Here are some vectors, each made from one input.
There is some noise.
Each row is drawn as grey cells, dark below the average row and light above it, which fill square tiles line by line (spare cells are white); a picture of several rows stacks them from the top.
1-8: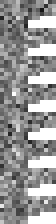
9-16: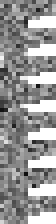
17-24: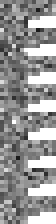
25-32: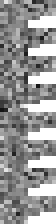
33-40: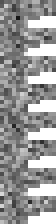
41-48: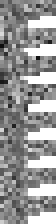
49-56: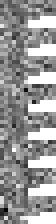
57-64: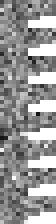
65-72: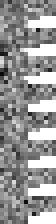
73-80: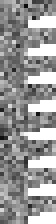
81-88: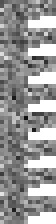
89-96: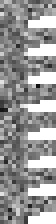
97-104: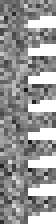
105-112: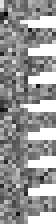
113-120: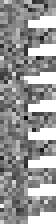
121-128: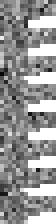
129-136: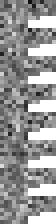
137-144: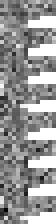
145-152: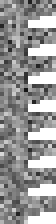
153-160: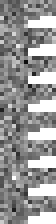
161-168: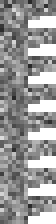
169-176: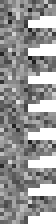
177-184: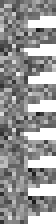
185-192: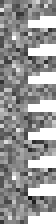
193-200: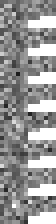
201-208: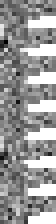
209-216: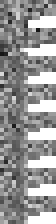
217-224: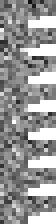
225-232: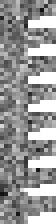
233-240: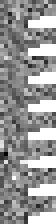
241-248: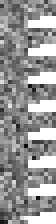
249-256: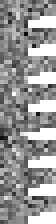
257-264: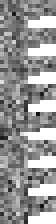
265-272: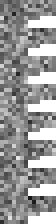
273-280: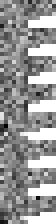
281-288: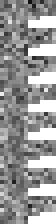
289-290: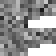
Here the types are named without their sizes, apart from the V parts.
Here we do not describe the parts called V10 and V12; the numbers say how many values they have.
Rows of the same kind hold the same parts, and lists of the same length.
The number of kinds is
3.
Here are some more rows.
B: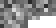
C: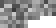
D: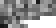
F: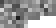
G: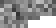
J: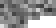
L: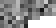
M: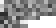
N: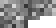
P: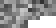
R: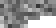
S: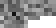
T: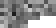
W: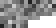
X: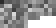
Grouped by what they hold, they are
B, L, N, P, W
C, F, G, J, R, S, T, X
D, M

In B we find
a value of V12.
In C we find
a true/false value and a value of V10.
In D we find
a point on a line.
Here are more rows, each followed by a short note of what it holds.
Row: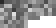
a true/false value and a value of V10
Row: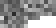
a true/false value and a value of V10
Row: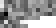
a point on a line
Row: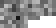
a true/false value and a value of V10
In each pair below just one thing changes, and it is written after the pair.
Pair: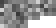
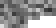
the true/false value
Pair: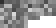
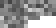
the true/false value
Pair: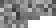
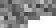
the true/false value
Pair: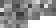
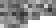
the true/false value
